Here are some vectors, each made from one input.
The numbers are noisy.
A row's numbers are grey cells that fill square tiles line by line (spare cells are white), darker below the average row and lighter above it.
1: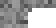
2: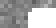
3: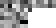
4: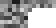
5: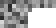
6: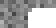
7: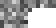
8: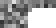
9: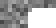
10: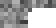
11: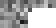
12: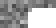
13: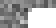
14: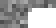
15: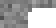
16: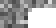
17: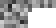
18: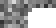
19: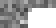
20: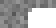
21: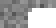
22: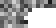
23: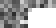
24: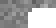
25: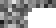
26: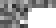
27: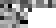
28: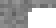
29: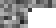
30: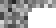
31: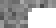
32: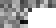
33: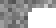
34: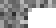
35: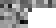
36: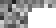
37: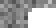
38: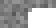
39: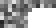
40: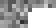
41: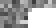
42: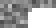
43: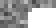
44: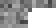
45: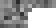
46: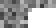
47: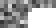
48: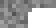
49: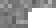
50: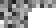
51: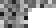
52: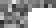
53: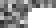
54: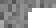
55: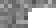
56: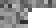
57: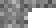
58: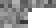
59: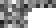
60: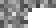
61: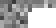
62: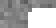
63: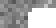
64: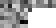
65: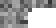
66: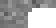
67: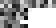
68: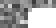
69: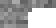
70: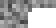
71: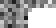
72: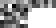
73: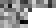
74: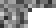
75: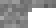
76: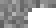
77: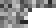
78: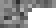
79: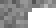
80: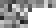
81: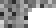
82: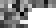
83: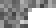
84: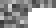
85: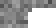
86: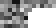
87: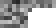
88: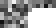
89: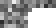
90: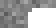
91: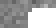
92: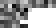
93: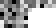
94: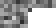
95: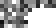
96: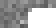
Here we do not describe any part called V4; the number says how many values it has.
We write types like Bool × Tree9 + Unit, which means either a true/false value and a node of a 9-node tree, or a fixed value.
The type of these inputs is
List2(Bool × V4).
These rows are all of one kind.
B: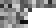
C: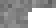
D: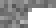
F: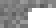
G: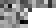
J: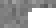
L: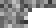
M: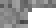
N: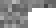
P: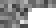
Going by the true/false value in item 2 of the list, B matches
F, J, L and M.
